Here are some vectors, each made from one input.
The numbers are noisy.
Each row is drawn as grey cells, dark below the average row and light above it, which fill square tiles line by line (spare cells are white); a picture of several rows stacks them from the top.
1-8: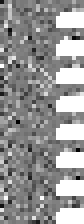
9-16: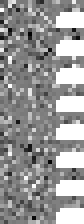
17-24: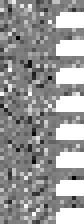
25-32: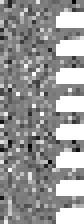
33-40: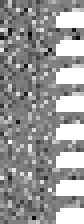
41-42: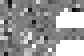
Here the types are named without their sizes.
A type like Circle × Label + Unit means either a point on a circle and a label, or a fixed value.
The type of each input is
Bool × Line × Line.
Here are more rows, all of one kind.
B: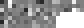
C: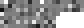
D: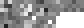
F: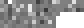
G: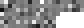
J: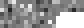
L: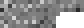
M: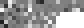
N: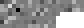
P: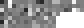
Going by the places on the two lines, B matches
F and P.
